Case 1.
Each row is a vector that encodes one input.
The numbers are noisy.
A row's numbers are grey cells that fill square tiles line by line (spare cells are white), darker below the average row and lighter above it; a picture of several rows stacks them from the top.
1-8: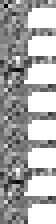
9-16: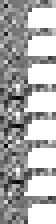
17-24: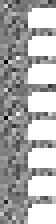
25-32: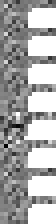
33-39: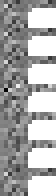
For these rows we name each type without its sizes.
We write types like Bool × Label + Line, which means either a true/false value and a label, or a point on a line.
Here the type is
Line.
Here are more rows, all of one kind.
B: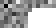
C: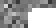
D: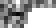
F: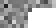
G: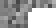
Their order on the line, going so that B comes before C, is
D, B, F, G, C.
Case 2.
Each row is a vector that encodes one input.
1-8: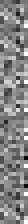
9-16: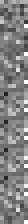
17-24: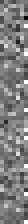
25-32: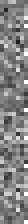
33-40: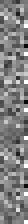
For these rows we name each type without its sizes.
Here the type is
Line.
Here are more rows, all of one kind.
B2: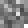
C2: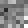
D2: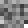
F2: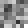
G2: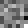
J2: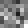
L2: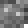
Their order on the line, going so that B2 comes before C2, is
J2, G2, L2, B2, D2, C2, F2.
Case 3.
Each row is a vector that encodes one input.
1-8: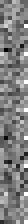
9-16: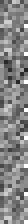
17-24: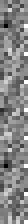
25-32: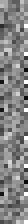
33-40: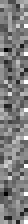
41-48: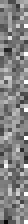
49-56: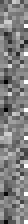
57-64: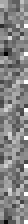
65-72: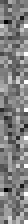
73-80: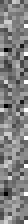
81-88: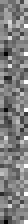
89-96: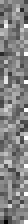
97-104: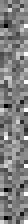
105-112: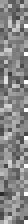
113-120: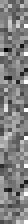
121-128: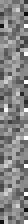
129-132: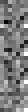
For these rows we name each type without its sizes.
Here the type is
Circle + Unit.
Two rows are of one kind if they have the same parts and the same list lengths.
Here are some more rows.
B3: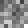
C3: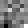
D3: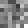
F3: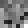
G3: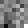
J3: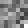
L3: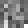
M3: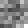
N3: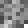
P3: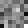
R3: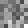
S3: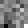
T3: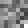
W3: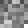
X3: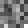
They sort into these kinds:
B3, C3, D3, F3, G3, L3, M3, N3, P3, R3, S3, W3, X3
J3, T3

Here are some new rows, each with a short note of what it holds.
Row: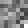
a fixed value
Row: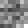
a point on a circle
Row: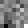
a point on a circle
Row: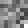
a fixed value
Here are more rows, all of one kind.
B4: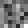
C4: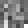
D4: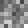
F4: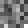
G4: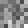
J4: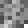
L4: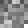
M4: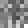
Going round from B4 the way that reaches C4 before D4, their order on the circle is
B4, F4, C4, J4, L4, D4, G4, M4.
